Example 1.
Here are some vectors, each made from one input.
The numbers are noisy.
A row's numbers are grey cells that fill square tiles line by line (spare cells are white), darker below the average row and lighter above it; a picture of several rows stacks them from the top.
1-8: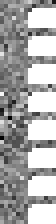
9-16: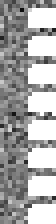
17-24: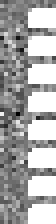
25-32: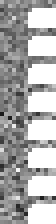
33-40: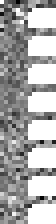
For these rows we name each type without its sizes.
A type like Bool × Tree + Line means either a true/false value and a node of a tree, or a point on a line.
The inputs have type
Circle.
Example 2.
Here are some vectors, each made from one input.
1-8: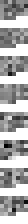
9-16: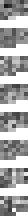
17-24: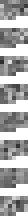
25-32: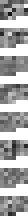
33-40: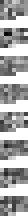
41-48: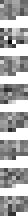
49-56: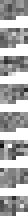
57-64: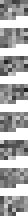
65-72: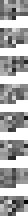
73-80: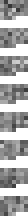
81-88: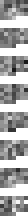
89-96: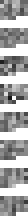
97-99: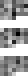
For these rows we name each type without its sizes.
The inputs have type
Line.
